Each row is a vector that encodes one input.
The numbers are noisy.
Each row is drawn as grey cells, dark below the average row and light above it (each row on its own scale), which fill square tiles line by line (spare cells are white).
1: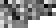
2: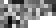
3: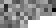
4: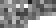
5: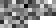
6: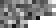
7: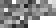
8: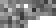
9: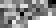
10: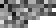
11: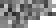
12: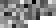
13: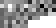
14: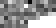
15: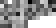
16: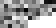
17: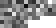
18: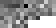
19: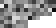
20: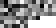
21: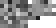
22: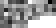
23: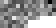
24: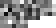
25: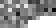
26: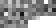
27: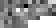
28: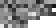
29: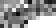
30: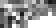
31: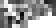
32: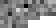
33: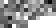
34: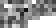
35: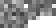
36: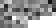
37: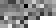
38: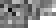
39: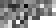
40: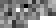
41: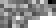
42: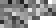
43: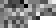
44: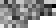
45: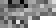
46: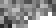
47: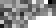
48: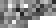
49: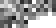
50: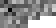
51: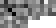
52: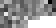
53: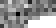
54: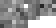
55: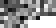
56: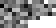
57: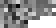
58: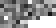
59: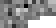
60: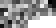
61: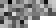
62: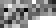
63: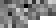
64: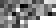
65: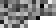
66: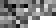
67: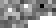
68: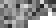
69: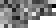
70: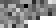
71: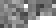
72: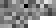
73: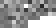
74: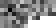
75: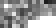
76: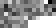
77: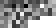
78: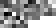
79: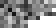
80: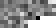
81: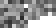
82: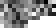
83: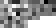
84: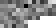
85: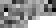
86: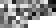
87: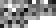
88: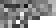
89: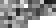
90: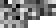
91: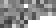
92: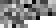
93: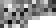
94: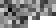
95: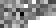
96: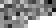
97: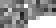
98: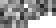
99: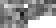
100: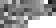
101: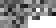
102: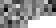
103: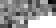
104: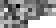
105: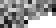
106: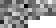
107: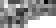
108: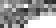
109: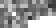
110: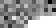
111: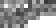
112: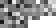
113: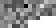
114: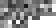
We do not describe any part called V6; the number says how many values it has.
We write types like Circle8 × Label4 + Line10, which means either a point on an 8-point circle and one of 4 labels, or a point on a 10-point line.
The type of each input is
(Line8 + V6) × Tree7.
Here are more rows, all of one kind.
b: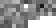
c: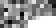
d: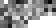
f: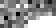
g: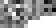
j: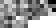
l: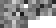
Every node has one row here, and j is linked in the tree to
d, g and l.
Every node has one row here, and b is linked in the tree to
d.
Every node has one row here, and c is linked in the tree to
l.
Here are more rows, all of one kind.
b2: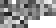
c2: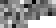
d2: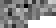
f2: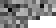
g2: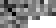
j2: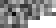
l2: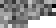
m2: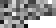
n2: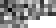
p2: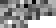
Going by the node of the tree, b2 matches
g2 and m2.
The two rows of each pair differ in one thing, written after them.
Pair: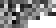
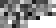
the node of the tree
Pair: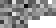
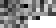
the value of V6
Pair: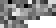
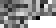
the value of V6
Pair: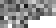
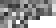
the node of the tree
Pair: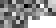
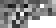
the value of V6
